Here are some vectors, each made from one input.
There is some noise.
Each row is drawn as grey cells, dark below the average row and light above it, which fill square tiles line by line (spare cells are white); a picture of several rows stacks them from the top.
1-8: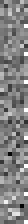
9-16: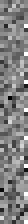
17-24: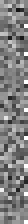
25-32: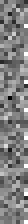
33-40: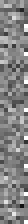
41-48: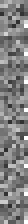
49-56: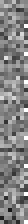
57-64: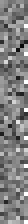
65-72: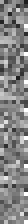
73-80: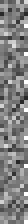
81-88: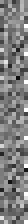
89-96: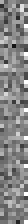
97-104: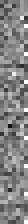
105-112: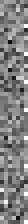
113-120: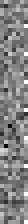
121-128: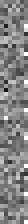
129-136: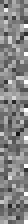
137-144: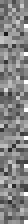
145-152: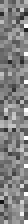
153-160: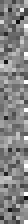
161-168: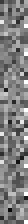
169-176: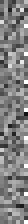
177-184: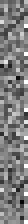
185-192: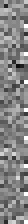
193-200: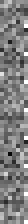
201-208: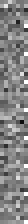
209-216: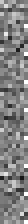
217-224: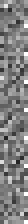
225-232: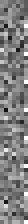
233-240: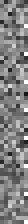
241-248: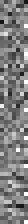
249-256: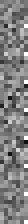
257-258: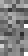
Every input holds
a node of a 10-node tree.
